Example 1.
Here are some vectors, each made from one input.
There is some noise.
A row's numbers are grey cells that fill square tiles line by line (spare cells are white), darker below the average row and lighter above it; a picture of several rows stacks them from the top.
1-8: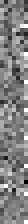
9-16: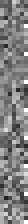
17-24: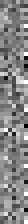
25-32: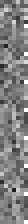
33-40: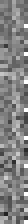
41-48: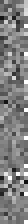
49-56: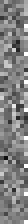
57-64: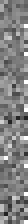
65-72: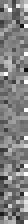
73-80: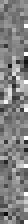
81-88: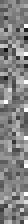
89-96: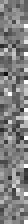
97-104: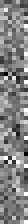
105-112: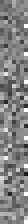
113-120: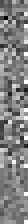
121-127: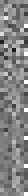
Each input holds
either a node of a 12-node tree, or a list of up to two points on a 10-point line.
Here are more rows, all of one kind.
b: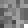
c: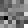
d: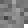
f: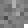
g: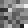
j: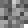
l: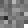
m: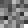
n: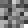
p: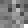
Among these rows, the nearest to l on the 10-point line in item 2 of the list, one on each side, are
f and n.
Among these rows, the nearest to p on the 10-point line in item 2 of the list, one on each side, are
d and g.
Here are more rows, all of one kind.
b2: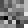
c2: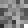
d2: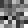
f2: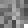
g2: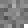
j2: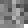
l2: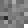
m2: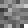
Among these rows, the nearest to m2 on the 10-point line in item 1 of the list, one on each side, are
b2 and f2.
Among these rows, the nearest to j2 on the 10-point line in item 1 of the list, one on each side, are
b2 and l2.
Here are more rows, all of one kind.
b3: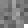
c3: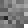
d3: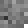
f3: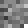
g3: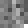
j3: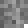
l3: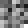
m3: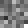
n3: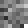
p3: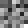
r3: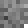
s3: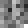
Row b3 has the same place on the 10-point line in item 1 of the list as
c3, d3, l3 and r3.
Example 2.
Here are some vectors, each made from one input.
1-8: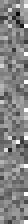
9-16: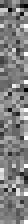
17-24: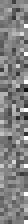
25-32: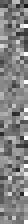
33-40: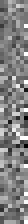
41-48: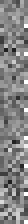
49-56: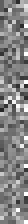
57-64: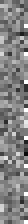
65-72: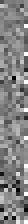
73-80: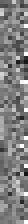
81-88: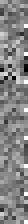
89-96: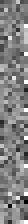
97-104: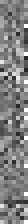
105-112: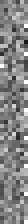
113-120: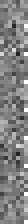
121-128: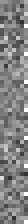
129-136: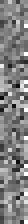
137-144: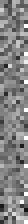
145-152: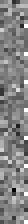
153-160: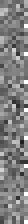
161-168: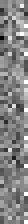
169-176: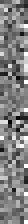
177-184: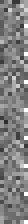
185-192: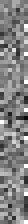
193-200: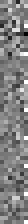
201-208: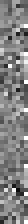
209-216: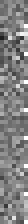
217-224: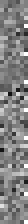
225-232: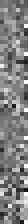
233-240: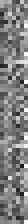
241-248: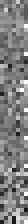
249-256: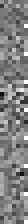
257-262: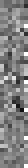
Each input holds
one of 12 labels, a point on a 12-point line and a node of a 13-node tree.
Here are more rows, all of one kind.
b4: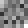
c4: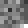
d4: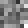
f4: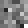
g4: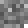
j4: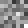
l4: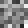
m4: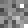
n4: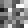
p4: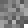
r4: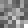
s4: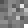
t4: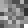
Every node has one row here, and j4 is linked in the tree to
t4.
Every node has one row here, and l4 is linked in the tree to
b4, c4 and p4.
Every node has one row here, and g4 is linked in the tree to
t4.
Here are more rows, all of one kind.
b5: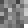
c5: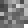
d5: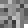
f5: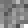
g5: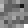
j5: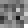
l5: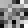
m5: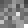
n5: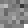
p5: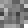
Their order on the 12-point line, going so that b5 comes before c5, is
j5, p5, l5, n5, b5, f5, g5, d5, m5, c5.
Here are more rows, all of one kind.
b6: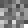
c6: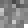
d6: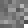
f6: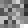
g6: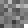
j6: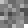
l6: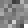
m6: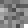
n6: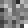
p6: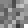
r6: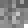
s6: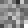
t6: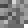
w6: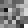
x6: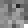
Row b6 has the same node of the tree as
c6, j6, l6 and p6.
